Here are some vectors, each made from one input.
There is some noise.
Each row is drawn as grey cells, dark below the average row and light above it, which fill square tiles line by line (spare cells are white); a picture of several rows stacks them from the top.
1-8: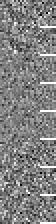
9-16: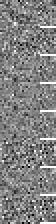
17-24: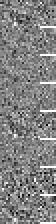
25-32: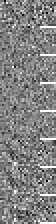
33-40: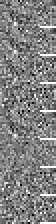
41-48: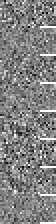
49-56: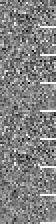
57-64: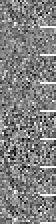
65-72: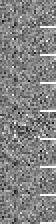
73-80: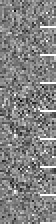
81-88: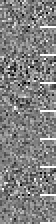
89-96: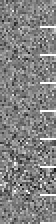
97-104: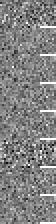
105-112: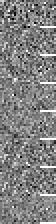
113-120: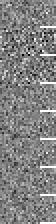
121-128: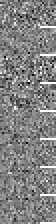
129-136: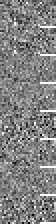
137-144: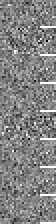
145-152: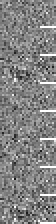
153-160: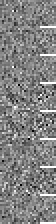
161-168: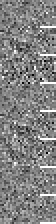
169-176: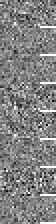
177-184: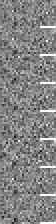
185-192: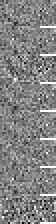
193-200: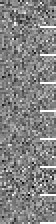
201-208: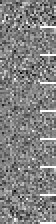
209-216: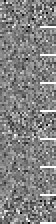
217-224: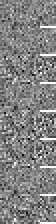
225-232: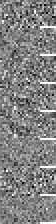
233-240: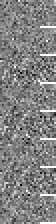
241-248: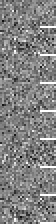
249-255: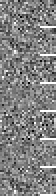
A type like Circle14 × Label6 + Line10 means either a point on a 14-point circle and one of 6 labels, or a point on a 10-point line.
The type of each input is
Bool × Circle16 + Circle15 + Unit.
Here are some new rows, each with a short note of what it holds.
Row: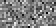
a point on a 15-point circle
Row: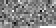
a point on a 16-point circle and a true/false value
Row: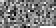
a fixed value
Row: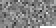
a point on a 16-point circle and a true/false value
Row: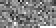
a point on a 15-point circle
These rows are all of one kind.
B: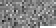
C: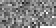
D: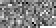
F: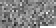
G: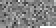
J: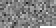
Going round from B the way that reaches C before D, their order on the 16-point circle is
B, C, F, G, D, J.
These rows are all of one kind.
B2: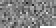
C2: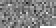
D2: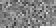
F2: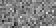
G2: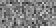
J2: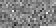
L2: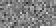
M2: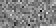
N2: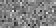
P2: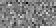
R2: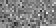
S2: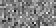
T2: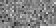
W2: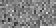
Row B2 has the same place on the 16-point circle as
C2, L2, S2 and W2.
